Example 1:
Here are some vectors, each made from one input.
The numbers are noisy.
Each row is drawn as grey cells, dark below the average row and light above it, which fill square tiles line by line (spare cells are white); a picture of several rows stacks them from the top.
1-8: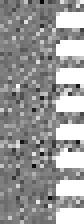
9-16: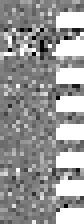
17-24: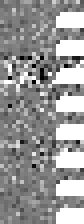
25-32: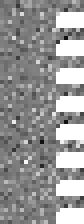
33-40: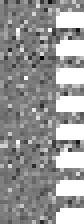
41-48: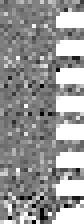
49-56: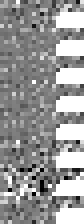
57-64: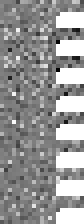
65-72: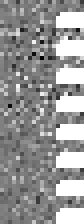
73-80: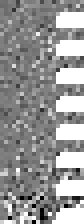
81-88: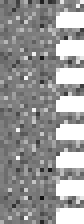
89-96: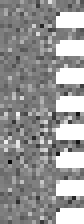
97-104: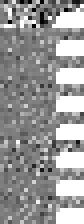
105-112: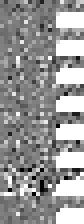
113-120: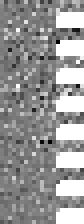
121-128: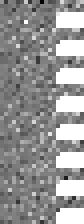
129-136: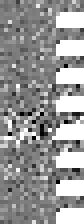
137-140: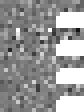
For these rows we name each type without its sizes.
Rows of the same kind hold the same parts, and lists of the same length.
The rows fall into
4 kinds.
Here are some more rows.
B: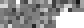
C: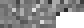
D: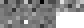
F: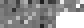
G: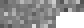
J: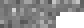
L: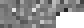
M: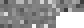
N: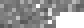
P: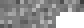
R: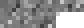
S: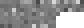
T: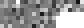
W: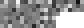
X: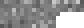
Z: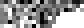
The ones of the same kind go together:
B, T, W
C, G, J, L, M, N, P, S, X
D, F, R
Z

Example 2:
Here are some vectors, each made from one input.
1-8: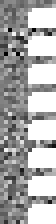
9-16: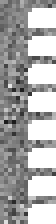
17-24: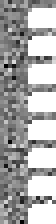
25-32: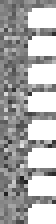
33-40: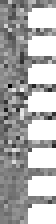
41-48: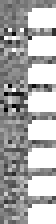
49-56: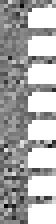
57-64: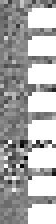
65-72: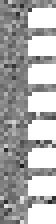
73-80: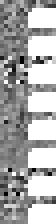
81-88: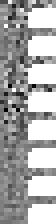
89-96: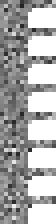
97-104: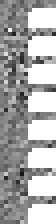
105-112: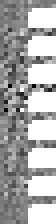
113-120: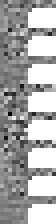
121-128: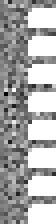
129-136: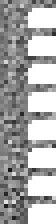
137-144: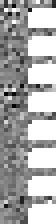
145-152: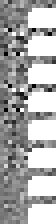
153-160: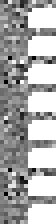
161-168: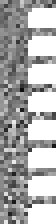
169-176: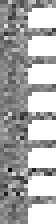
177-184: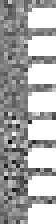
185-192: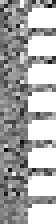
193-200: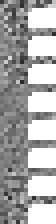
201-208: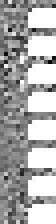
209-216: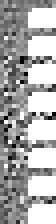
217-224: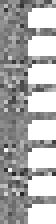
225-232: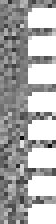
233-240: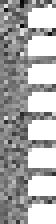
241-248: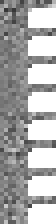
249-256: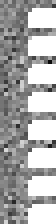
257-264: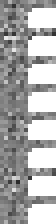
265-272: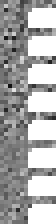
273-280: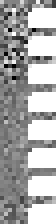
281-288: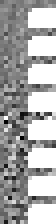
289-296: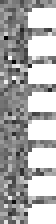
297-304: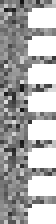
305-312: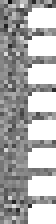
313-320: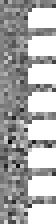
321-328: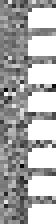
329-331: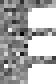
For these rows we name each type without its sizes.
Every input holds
either a node of a tree, or a list of points on a circle.
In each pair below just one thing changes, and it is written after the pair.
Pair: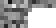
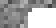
the place on the circle in item 2 of the list
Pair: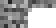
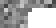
the place on the circle in item 1 of the list
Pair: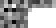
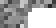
the place on the circle in item 2 of the list
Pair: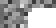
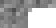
the place on the circle in item 2 of the list
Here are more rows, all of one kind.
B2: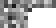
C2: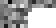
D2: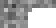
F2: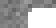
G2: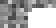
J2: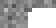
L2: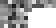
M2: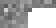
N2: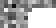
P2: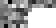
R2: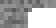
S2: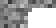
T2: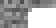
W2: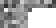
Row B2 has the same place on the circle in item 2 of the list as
L2, P2, R2 and T2.
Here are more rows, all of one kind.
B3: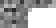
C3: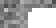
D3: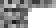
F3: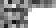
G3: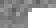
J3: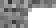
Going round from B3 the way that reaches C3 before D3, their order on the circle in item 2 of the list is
B3, C3, F3, J3, D3, G3.
